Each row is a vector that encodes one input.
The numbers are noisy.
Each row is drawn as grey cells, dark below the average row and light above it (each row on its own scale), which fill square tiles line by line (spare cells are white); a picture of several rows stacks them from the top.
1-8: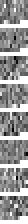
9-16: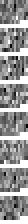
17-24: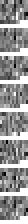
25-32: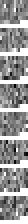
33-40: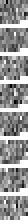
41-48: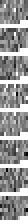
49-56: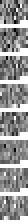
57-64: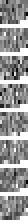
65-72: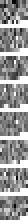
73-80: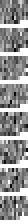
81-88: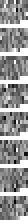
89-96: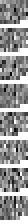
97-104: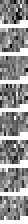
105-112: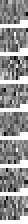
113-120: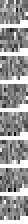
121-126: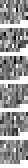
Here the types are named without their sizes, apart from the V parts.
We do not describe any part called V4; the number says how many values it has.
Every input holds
a list of items, each a true/false value and a value of V4.
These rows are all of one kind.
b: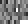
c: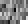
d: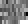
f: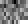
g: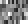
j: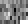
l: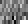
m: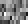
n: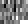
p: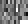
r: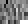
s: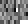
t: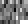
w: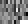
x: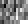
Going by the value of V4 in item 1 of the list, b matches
l, p, s and w.
